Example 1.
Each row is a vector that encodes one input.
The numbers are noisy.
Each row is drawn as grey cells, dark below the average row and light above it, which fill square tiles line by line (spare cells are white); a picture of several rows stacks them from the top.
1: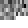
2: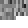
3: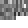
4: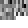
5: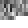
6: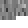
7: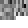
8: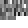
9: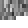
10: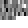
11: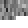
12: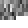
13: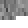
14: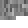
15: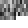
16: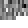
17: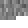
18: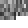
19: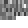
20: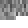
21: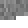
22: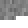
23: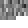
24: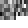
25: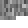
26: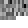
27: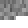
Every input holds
a point on a 5-point line.
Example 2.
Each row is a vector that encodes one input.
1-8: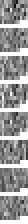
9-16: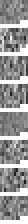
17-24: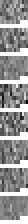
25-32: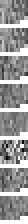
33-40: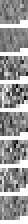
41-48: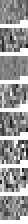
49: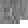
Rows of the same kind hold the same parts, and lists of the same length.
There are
2 kinds of row.
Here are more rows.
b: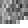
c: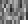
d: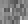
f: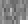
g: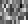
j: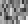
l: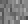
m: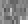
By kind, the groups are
b, c, g
d, f, j, l, m

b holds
a fixed value.
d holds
a node of a 9-node tree.
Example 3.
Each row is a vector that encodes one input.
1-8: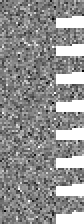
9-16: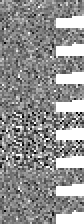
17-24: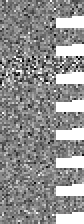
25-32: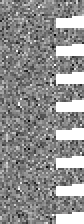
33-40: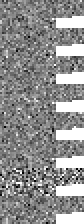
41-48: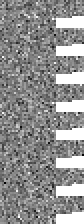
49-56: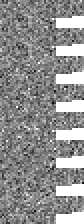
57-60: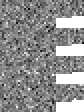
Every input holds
either a point on a 10-point circle, or a fixed value.
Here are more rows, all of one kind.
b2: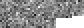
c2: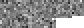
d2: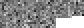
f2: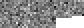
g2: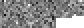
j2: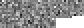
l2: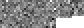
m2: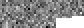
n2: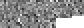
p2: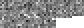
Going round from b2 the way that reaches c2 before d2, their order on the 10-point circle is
b2, j2, p2, c2, g2, f2, d2, m2, l2, n2.
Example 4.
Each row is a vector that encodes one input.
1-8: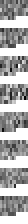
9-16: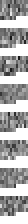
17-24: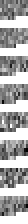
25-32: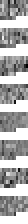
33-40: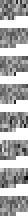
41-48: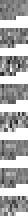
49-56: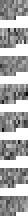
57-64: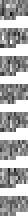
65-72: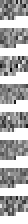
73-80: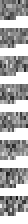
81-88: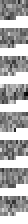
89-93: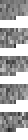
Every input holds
a node of a 15-node tree.
